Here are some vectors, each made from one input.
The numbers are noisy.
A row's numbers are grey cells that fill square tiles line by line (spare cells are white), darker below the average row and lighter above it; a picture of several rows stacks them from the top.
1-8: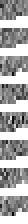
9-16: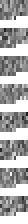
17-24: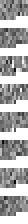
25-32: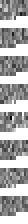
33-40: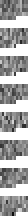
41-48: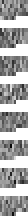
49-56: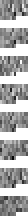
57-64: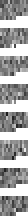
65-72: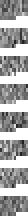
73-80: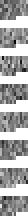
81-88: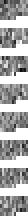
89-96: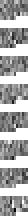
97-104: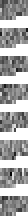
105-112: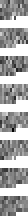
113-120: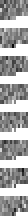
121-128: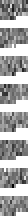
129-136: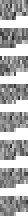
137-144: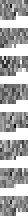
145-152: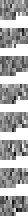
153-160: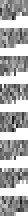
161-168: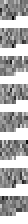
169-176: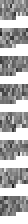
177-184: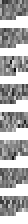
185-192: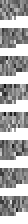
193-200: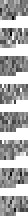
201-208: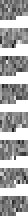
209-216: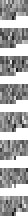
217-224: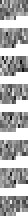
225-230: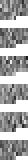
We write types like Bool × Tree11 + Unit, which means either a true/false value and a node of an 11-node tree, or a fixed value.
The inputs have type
Bool × Label9 × Line6 + Circle5 × Line9 + Label5.
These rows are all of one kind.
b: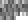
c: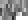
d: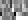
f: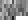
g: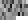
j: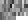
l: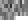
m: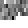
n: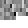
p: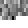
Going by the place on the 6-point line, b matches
g, j and l.
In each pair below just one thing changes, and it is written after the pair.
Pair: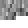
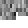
the true/false value
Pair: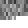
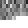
the label
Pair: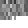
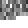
the label
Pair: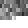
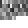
the label
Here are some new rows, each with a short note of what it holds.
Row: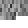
one of 9 labels, a point on a 6-point line and a true/false value
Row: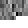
a point on a 5-point circle and a point on a 9-point line
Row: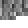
a point on a 5-point circle and a point on a 9-point line
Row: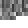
a point on a 5-point circle and a point on a 9-point line
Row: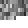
one of 5 labels
